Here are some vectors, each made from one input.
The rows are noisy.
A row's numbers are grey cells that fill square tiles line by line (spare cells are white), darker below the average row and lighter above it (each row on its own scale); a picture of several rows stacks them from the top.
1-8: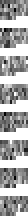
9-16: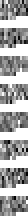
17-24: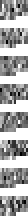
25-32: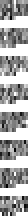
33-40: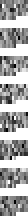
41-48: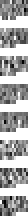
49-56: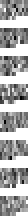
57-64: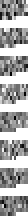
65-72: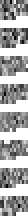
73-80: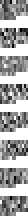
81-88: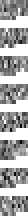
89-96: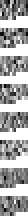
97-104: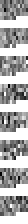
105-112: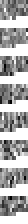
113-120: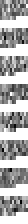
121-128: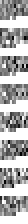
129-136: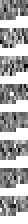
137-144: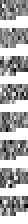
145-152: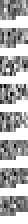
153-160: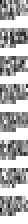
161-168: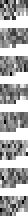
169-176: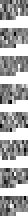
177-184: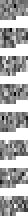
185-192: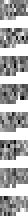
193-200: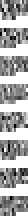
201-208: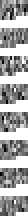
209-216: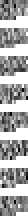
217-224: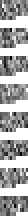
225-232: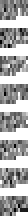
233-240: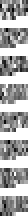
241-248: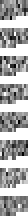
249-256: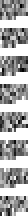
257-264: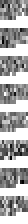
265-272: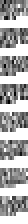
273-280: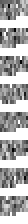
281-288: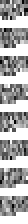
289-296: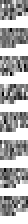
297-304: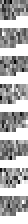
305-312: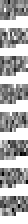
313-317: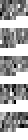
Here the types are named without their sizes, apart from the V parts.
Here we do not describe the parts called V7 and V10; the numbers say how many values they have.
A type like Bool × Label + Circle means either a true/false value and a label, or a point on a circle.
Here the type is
Bool × (Line + V10) × V7.
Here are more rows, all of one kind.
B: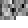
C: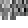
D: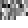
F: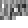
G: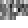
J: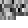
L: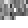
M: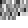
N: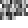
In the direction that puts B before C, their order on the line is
L, M, N, D, G, J, F, B, C.
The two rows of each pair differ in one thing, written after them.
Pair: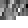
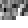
the value of V10
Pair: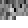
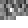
the true/false value
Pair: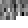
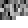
the value of V10
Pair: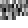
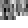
the true/false value
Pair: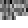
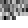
the true/false value
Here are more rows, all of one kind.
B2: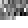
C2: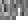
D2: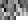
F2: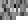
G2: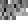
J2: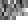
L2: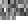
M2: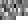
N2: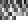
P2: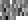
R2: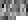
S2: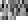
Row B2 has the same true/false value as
L2 and P2.
